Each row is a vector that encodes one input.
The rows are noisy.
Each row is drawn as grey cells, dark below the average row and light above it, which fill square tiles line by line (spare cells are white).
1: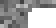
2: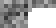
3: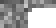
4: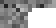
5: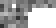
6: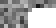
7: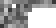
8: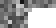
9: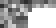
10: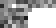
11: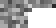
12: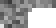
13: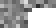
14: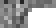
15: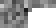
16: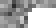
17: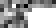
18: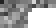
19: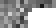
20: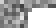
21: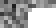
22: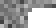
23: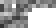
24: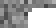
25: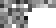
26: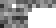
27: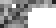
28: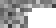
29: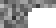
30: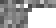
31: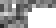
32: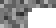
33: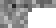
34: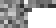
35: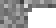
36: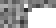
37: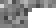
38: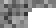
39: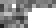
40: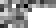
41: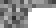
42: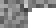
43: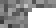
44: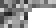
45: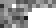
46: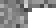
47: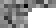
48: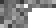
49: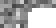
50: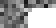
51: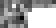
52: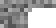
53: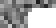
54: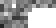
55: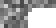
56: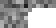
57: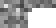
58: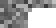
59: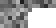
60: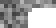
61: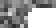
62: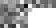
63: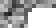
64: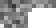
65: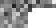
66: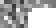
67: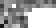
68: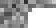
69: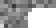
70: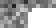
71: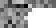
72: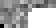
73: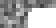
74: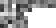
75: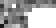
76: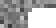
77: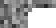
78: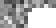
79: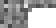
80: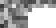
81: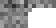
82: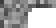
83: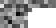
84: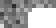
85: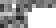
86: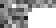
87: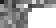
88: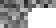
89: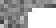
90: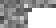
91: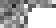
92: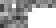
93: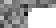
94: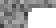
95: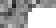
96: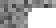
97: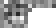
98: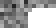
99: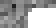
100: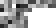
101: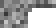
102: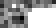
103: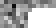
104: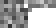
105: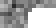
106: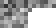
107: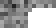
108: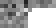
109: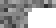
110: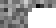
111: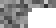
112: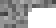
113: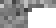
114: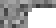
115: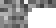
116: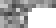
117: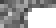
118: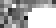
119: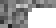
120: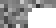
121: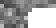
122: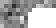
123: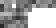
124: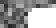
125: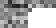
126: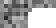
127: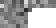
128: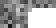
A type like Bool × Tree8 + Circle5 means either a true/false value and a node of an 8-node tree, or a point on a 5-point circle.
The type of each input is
Label5 × List2(Line8).
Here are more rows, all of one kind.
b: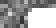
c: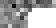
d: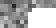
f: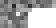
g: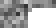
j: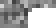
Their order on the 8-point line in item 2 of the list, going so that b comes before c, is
f, d, g, b, j, c.
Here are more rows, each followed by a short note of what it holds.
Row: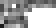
one of 5 labels, together with the empty list
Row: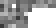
one of 5 labels, together with the empty list
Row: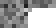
one of 5 labels, together with a list of one item
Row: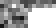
one of 5 labels, together with the empty list
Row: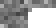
one of 5 labels, together with a list of one item
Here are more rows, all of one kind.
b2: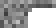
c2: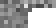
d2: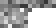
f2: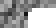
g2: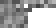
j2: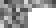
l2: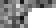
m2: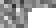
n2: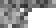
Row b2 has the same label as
c2 and g2.
